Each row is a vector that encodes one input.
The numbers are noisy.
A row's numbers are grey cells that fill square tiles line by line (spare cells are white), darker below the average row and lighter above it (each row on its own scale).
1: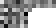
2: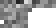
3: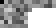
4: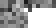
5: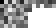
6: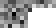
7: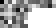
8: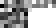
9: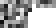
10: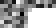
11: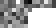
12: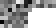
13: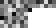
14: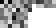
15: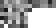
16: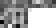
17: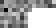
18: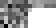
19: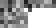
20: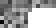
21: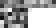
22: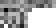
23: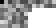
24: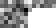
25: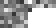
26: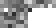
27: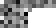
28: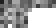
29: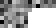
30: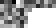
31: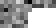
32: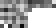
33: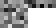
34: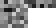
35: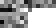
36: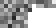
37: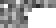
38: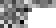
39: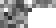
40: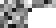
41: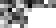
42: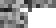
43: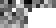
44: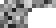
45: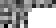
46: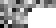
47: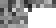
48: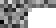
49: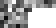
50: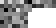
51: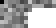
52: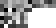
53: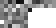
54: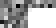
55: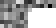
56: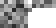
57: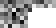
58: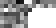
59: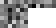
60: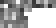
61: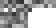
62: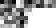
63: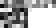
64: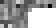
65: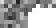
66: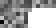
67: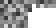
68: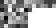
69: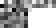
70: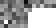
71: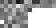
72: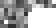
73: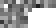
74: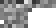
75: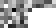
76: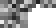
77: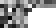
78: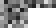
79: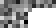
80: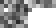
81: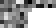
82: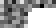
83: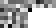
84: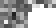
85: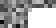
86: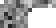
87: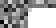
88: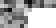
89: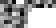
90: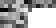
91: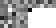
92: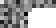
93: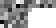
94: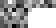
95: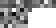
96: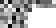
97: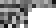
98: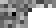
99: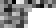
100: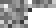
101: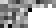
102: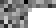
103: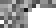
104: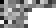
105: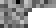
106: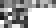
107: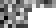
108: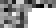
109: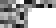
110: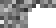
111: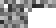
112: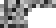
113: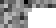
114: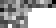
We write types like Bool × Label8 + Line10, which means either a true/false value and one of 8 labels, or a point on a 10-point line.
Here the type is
Bool × Label9 + Unit.
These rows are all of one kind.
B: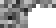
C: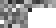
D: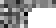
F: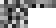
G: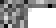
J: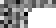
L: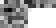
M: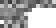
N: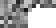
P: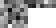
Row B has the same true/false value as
C, M and N.
